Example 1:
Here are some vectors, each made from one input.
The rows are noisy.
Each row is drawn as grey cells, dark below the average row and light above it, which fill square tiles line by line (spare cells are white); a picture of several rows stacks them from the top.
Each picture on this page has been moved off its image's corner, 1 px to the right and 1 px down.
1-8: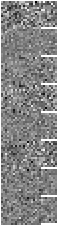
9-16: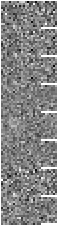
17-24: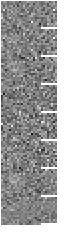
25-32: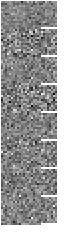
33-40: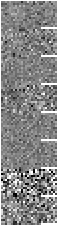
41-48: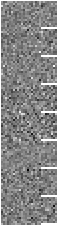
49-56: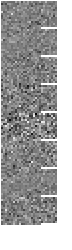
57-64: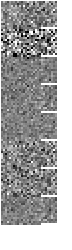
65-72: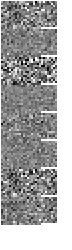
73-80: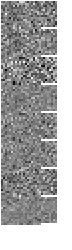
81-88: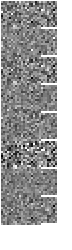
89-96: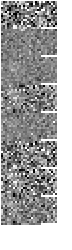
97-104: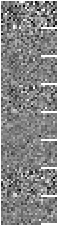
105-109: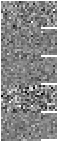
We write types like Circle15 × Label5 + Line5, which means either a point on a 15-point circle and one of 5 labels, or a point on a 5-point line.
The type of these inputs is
Circle10 + Tree9 + Unit.
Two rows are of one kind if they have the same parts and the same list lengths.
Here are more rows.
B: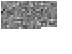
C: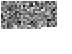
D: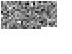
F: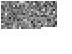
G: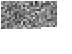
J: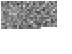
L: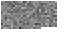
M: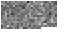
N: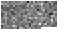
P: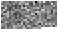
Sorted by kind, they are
B, D, F, M, N
C, G, J, P
L

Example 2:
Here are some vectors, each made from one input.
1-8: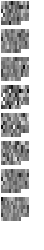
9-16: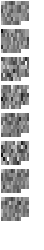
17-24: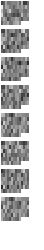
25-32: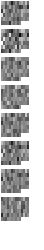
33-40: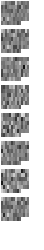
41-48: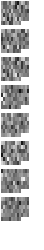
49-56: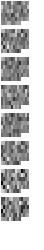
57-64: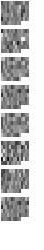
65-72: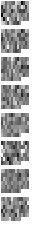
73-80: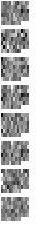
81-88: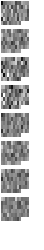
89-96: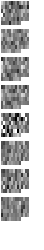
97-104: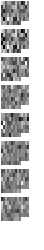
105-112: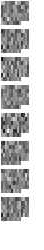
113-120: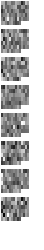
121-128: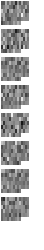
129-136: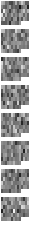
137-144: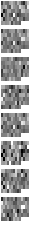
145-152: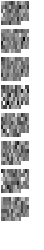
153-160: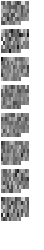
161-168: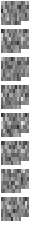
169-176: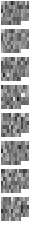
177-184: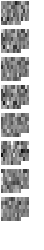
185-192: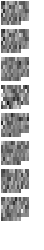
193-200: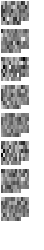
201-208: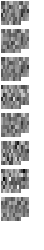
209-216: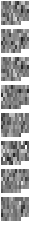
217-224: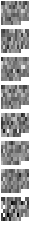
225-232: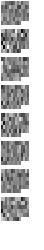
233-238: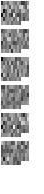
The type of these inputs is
Tree13 + Tree19.
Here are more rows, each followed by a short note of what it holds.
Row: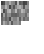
a node of a 19-node tree
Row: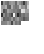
a node of a 19-node tree
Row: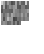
a node of a 13-node tree
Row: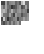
a node of a 19-node tree
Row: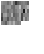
a node of a 19-node tree
